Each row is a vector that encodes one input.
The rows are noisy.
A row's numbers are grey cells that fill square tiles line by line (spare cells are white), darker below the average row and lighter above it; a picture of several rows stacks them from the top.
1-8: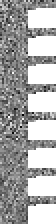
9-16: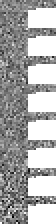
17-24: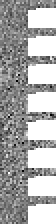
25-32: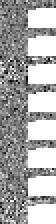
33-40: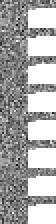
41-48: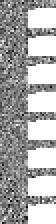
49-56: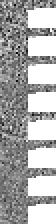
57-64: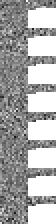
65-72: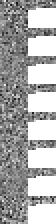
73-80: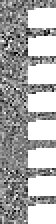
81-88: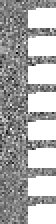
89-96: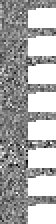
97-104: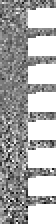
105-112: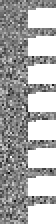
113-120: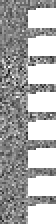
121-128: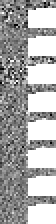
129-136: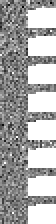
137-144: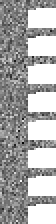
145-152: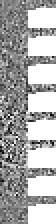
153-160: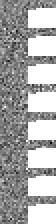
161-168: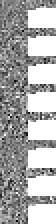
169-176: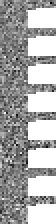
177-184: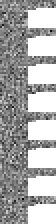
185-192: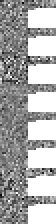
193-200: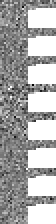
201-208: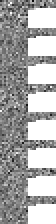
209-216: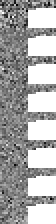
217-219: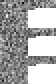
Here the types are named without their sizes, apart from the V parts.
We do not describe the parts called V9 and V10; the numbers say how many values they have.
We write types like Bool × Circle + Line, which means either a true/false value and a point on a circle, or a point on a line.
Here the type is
(Circle + V9) × Line + V10.
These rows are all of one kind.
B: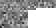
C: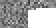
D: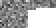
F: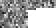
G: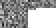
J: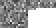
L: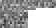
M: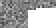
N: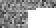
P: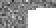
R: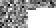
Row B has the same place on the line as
J, L and N.
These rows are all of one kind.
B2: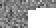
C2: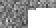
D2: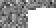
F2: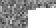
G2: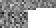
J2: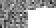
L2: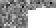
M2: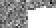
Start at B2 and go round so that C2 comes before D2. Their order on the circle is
B2, J2, M2, F2, L2, C2, G2, D2.
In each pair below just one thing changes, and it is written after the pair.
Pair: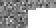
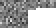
the place on the circle
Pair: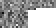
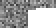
the place on the circle
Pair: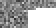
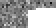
the place on the line
